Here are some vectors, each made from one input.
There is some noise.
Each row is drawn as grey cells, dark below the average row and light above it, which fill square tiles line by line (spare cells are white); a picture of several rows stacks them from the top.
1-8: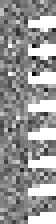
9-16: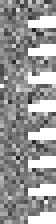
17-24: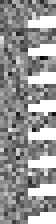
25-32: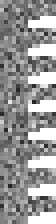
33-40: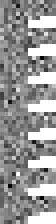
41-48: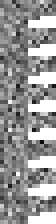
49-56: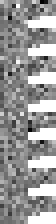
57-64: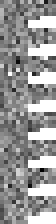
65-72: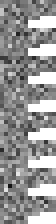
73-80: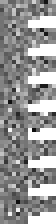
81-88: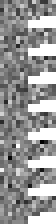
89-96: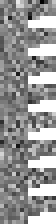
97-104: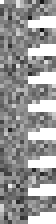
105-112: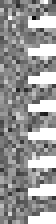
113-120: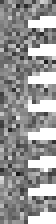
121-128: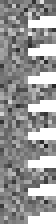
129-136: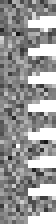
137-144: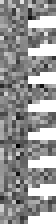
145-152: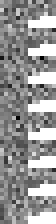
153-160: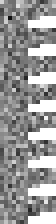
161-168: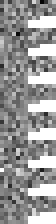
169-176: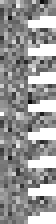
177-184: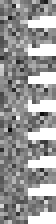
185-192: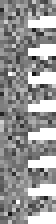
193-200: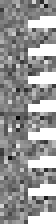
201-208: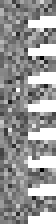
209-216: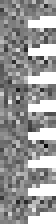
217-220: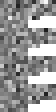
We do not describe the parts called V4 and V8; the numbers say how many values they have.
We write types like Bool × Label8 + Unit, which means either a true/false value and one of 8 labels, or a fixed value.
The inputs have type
(Line5 × V4 + V8) × Tree10.
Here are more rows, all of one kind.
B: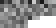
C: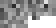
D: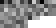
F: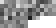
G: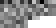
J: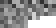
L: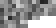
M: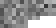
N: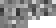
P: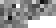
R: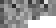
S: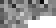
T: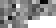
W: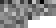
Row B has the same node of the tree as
D, G and W.
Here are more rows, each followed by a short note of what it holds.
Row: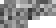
a point on a 5-point line, a node of a 10-node tree and a value of V4
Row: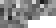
a point on a 5-point line, a node of a 10-node tree and a value of V4
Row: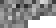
a node of a 10-node tree and a value of V8
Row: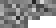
a node of a 10-node tree and a value of V8
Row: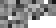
a node of a 10-node tree and a value of V8
